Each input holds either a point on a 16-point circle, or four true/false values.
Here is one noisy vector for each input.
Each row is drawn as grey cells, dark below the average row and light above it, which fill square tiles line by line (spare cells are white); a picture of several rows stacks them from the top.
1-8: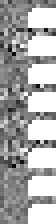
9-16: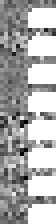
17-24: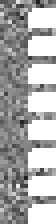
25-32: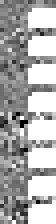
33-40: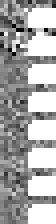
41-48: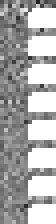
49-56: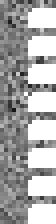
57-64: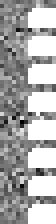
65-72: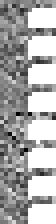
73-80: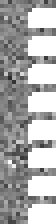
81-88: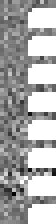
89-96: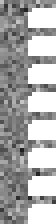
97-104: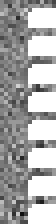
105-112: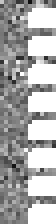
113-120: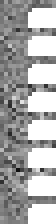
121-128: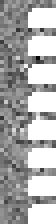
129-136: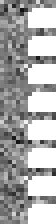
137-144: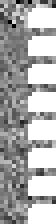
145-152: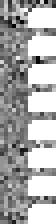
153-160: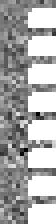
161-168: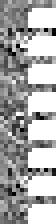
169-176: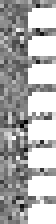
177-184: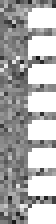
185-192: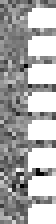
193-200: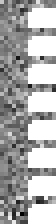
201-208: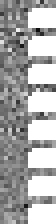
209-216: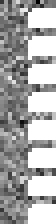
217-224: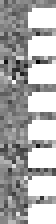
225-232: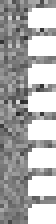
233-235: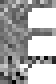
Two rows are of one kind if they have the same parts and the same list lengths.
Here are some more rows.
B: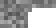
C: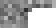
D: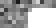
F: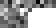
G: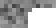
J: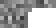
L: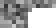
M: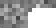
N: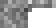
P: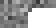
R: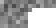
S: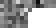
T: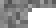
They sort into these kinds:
B, C, F, G, L, M, N, P, R, S, T
D, J

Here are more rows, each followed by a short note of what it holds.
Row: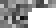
a point on a 16-point circle
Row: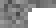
four true/false values
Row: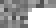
a point on a 16-point circle
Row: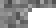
four true/false values
